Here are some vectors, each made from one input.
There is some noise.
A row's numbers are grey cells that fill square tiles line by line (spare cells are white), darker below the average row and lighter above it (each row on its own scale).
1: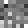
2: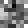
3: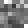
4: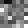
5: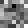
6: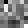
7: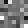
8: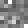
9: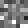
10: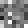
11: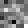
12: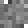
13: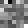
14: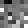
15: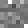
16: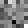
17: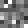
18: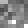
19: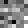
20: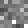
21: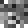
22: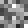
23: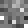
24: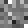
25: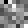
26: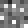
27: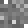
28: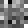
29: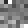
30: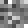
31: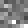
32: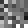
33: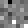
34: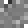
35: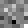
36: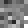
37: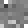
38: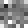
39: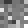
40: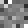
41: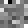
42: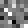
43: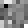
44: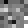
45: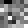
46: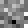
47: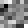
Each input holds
either a fixed value, or a node of a 7-node tree.
